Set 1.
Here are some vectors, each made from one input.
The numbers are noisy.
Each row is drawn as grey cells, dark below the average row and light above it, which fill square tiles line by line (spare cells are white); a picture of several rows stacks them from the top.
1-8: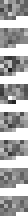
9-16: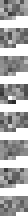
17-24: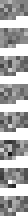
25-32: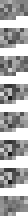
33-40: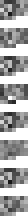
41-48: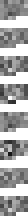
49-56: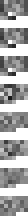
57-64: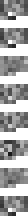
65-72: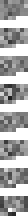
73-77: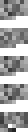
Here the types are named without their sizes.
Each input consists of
a point on a line.
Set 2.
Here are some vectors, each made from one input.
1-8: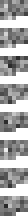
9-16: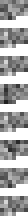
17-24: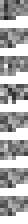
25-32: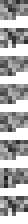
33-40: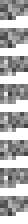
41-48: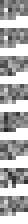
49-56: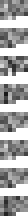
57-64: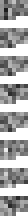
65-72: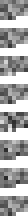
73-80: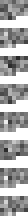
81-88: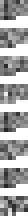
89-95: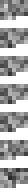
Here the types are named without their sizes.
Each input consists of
three true/false values.
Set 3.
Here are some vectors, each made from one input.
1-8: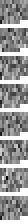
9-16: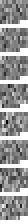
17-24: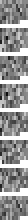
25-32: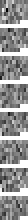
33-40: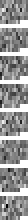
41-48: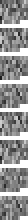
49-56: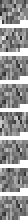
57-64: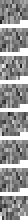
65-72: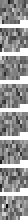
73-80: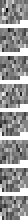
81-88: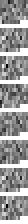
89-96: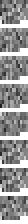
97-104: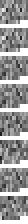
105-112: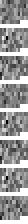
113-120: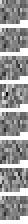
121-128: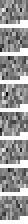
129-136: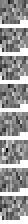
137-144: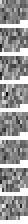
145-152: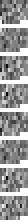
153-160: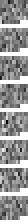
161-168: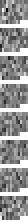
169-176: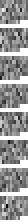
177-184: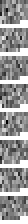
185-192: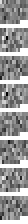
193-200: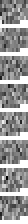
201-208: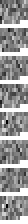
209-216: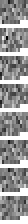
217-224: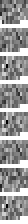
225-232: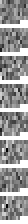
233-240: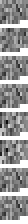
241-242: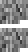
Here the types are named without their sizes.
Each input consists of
a point on a circle.
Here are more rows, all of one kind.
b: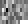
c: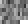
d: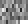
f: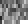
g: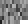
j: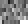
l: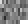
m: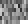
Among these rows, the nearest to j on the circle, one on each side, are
b and c.
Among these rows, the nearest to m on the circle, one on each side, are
d and f.
